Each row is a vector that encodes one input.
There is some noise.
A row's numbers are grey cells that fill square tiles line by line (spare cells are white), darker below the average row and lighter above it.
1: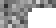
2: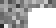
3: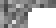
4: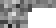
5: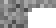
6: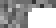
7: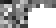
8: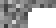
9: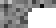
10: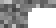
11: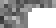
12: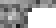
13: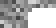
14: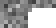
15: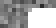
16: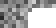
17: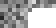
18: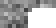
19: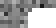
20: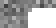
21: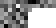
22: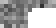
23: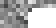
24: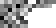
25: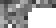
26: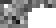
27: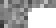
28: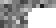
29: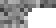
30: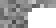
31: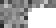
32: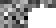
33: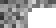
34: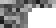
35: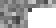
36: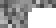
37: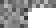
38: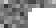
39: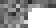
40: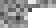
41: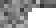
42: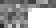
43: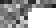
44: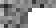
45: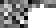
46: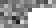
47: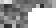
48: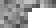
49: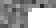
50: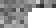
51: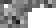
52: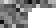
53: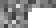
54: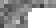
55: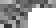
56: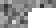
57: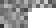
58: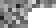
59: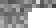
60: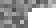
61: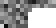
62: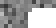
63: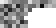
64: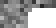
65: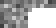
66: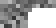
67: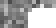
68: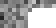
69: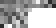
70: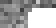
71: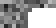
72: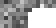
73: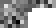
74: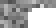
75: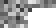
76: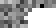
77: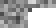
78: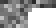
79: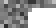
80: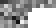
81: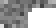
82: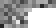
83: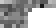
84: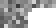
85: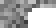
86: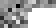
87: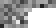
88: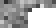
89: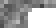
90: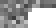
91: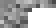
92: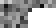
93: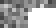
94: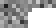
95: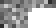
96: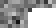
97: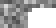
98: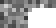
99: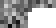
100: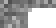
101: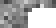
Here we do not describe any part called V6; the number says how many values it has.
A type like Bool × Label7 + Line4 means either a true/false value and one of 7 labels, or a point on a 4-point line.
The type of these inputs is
(Line5 + V6) × Tree7.
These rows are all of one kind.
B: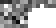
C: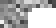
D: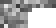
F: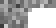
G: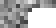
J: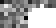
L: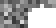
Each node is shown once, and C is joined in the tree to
G and L.
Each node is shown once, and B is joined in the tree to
D and L.
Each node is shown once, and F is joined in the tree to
J and L.
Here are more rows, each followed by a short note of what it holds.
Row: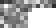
a point on a 5-point line and a node of a 7-node tree
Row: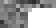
a node of a 7-node tree and a value of V6
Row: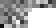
a node of a 7-node tree and a value of V6
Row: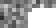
a point on a 5-point line and a node of a 7-node tree
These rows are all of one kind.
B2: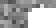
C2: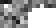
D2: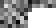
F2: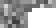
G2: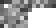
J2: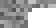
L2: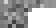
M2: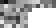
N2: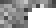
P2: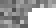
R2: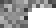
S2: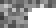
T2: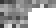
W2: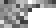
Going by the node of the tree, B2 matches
J2, L2 and P2.
